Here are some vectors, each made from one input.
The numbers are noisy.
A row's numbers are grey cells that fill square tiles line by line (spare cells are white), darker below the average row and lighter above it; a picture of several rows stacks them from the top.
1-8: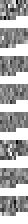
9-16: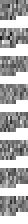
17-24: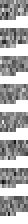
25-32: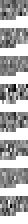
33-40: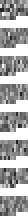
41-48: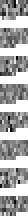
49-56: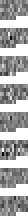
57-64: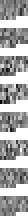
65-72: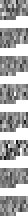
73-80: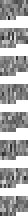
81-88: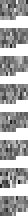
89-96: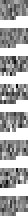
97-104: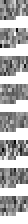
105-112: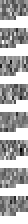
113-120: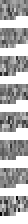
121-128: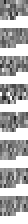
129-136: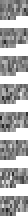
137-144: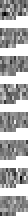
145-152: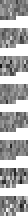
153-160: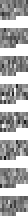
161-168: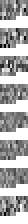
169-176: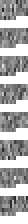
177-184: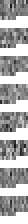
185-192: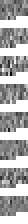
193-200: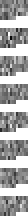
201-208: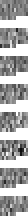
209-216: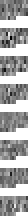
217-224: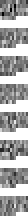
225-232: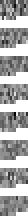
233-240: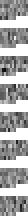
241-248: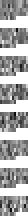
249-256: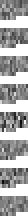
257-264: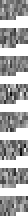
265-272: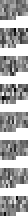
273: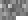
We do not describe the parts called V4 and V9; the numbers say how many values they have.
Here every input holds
either a point on a 13-point circle, or a true/false value, a value of V4 and a value of V9.
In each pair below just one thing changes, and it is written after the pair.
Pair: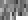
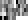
the value of V9
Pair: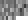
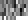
the value of V4
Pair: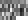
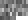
the value of V4
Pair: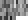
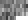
the true/false value
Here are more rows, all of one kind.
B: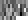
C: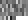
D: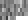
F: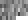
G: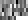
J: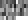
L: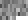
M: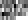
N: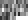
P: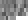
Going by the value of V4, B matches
C and F.
